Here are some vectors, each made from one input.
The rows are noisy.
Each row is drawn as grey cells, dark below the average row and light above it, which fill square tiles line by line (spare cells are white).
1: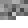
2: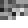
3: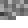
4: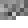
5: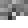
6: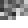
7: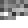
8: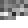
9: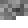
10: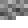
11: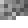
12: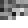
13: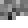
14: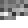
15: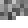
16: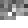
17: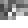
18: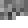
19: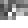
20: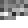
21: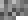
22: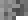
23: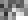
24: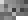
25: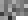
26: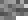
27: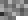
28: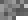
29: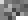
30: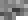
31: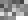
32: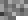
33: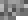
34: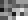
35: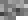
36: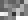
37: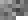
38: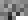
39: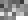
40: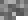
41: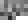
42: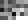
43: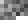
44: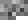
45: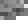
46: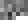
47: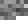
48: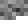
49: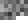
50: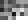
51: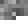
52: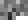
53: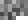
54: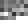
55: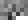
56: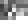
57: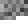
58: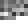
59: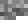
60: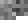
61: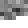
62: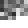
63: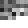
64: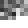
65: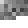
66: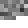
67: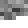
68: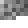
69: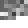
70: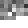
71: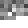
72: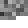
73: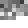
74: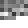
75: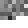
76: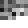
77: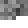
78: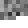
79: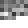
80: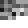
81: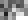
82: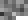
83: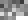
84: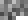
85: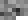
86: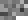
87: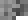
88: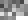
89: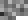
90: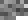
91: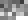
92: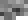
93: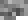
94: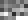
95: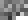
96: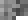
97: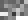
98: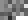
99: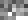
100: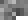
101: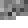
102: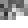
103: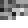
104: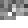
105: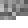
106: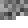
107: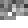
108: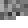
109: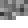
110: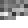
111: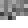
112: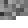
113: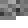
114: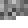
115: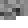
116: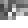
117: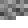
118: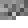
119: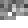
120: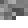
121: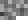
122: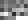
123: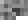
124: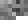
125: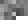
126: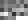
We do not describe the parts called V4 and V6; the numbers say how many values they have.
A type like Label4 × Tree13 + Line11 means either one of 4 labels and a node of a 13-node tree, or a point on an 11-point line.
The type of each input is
Bool × Bool × Bool + (Circle5 + V4) × V6.
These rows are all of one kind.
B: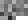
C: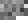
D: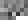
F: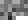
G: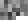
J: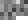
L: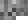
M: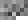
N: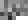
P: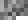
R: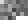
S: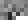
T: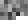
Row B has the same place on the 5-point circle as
F and R.
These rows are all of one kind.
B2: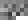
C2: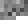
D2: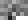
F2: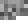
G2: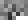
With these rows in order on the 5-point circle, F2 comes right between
C2 and D2.
